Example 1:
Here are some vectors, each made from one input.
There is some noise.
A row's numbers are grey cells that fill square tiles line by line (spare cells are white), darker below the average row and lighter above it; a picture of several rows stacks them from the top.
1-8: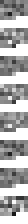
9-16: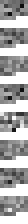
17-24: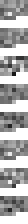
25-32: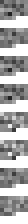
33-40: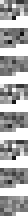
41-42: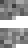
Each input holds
a point on a 7-point line.
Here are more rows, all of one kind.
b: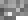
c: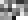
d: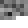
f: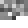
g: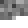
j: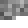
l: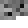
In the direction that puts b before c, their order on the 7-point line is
l, d, g, j, b, f, c.
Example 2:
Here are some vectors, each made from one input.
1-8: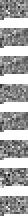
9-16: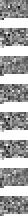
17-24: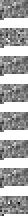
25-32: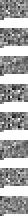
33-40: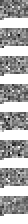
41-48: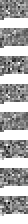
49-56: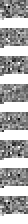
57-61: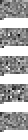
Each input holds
a point on a 7-point line.
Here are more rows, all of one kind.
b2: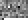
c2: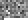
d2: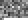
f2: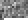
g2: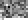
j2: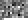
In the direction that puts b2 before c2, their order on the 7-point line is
g2, j2, d2, f2, b2, c2.
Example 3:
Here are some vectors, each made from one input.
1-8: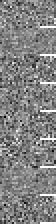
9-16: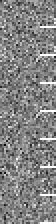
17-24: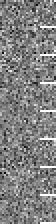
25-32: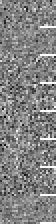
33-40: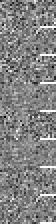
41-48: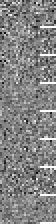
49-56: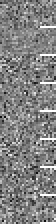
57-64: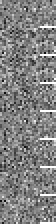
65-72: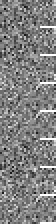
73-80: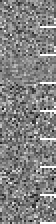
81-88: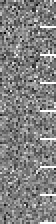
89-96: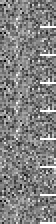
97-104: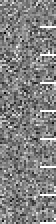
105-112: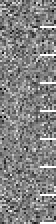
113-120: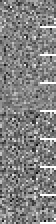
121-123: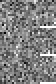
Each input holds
a node of an 11-node tree.
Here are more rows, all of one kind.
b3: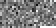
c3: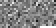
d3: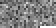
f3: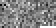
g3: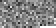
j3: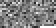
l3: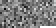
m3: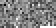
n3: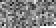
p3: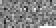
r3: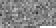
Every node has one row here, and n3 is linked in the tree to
g3.
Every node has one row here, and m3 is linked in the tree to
f3.
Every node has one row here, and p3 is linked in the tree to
l3 and r3.
